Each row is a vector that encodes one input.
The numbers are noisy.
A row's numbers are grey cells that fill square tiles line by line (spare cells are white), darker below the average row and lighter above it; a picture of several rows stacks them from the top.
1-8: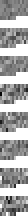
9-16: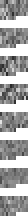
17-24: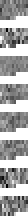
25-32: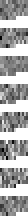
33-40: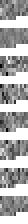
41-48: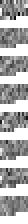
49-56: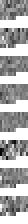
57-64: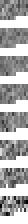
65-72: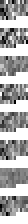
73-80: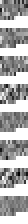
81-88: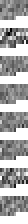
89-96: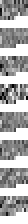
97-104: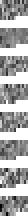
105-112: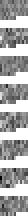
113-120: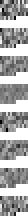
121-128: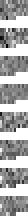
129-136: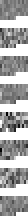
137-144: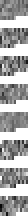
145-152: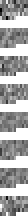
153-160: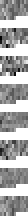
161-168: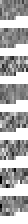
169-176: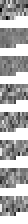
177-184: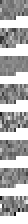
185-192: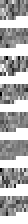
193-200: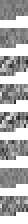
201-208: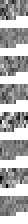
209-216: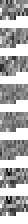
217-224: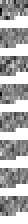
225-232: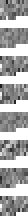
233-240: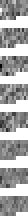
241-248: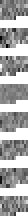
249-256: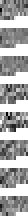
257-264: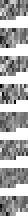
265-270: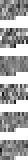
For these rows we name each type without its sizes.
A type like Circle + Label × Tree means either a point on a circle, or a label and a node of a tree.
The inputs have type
(Circle + Line) × Line.
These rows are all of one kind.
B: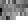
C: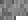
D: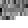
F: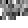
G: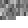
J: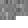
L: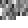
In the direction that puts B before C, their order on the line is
L, B, G, C, F, J, D.
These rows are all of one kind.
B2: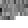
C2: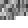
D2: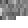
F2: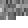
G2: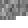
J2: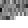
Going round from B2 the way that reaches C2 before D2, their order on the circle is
B2, J2, C2, D2, G2, F2.
